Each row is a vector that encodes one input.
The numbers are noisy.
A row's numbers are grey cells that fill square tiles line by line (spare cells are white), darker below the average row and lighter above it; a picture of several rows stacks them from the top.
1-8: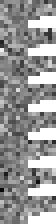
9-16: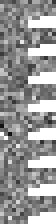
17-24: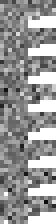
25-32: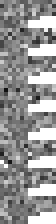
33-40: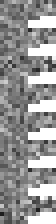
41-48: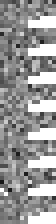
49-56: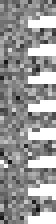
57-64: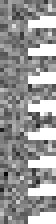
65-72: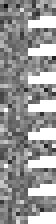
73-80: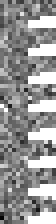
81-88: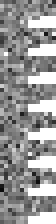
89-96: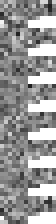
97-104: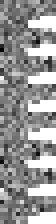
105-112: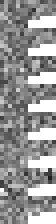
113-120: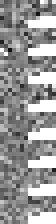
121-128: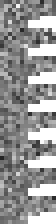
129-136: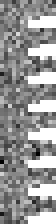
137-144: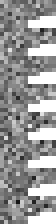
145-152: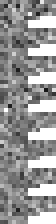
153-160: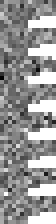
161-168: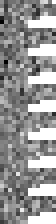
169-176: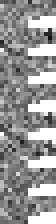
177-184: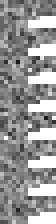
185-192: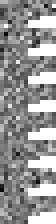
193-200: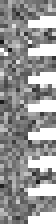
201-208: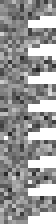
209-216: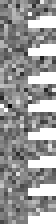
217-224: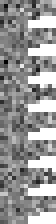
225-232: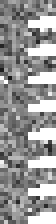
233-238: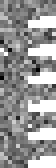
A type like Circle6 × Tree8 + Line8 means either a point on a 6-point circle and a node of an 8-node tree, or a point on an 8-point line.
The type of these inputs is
Bool × Bool × Bool + Line5 + Line19.
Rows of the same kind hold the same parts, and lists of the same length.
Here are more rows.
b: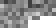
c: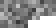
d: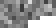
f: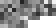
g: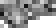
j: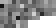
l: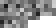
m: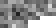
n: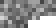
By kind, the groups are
b, c, d, m, n
f, g, l
j

